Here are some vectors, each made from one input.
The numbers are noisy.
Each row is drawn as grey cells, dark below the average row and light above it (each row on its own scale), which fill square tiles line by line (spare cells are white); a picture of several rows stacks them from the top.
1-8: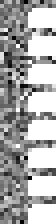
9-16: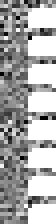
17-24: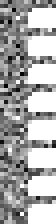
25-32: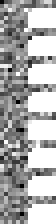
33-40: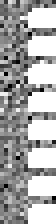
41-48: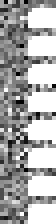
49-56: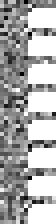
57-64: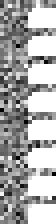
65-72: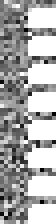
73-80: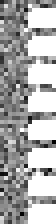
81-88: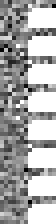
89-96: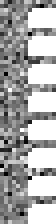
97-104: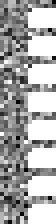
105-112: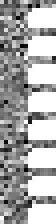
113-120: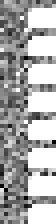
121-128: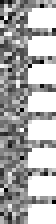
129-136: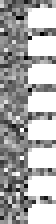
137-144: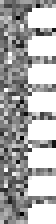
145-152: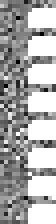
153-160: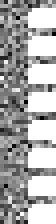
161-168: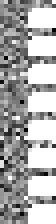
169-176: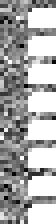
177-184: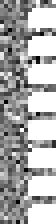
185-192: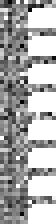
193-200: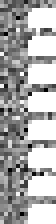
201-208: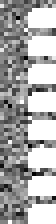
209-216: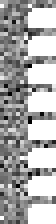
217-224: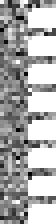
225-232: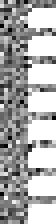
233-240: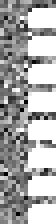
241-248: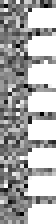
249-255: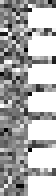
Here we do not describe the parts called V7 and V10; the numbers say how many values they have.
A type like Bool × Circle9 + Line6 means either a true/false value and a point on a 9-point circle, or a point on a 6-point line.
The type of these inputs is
(Bool × Bool × Bool × Bool × Line8 + V7) × V10 + Line4 × Line4.
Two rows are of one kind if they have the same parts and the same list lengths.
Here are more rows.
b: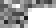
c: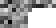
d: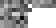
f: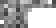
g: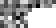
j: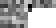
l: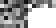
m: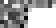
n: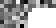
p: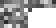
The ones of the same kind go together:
b, m
c, g, j, l, n
d, f, p

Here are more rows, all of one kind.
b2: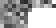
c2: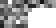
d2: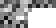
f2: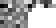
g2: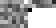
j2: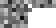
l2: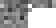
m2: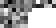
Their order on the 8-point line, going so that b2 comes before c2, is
m2, b2, c2, g2, f2, l2, d2, j2.
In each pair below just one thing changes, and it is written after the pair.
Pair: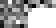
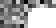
one of the four true/false values
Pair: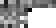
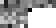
the place on the 8-point line
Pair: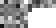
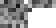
the value of V10
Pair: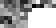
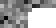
one of the four true/false values
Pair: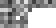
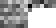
the value of V10
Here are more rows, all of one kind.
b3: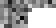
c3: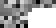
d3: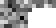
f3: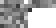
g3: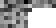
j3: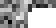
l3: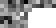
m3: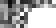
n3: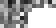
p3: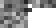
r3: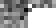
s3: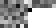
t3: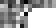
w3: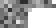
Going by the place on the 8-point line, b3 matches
d3, g3 and n3.
